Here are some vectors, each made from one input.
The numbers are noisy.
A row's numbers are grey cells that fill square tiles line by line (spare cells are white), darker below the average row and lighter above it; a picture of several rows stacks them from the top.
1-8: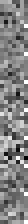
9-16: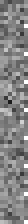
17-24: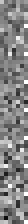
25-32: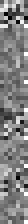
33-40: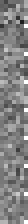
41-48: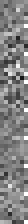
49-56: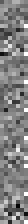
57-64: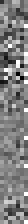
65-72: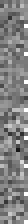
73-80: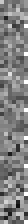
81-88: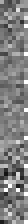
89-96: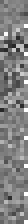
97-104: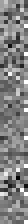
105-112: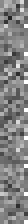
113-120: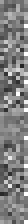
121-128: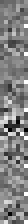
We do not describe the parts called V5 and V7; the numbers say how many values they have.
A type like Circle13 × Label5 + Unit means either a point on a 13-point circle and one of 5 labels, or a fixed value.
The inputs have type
((Bool × Bool × Bool + Unit) × V7 + Line4) × V5.
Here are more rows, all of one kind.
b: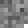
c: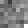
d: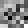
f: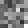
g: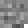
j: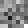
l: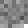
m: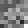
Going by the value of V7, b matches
f and m.
